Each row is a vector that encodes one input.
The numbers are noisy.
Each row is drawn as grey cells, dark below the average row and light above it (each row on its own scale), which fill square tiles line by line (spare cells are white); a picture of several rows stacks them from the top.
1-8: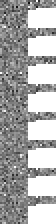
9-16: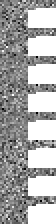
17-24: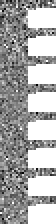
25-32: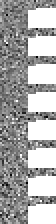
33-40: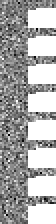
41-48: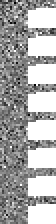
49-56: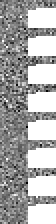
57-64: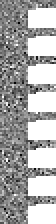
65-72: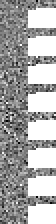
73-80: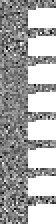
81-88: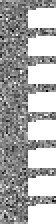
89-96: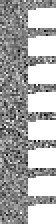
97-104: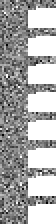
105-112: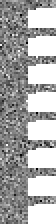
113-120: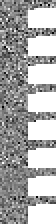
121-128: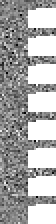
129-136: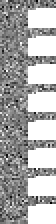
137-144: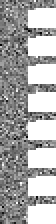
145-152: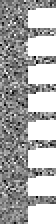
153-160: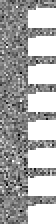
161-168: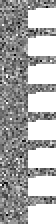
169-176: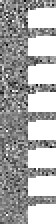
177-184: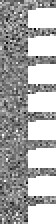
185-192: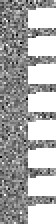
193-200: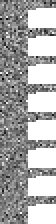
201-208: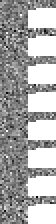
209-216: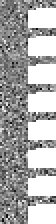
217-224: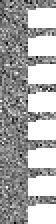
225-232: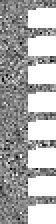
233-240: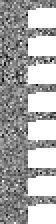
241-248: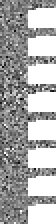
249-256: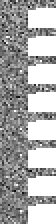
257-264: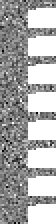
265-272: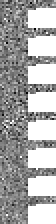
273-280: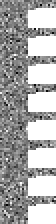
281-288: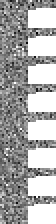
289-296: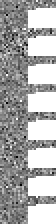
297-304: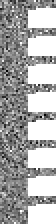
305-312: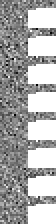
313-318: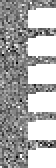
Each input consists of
three labels (each one of 11) and three true/false values.
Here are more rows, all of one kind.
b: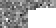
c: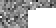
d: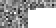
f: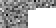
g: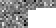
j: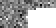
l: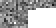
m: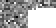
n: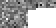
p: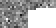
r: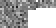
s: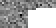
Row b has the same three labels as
p and r.
